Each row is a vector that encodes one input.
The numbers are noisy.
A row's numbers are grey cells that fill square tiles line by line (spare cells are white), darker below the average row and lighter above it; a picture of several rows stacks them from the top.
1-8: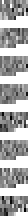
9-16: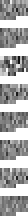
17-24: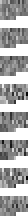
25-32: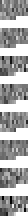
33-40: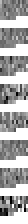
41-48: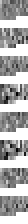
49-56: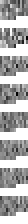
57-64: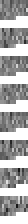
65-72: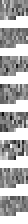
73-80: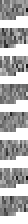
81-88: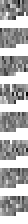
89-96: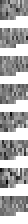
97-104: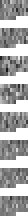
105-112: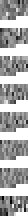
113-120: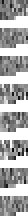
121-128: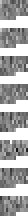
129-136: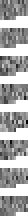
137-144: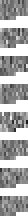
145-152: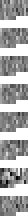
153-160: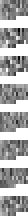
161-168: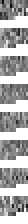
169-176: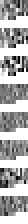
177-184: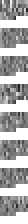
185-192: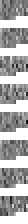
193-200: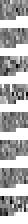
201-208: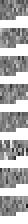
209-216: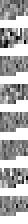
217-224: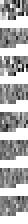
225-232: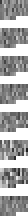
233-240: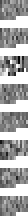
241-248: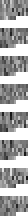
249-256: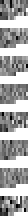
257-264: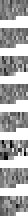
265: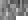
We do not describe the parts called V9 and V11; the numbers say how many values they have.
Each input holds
a true/false value, together with either a value of V9 and a value of V11, or a list of up to two points on an 8-point line.
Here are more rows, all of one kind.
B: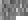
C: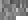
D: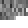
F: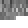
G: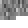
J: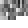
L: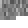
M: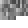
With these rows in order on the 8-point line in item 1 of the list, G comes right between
D and J.
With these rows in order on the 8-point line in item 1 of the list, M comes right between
C and L.
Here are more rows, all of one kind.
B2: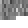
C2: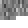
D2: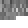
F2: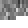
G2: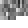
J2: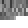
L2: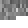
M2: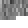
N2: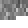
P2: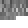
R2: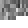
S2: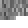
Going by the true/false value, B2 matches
C2, G2, M2 and S2.
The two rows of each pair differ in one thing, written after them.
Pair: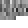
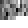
the value of V11
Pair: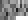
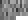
the true/false value
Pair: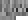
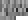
the value of V9
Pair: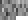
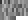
the true/false value
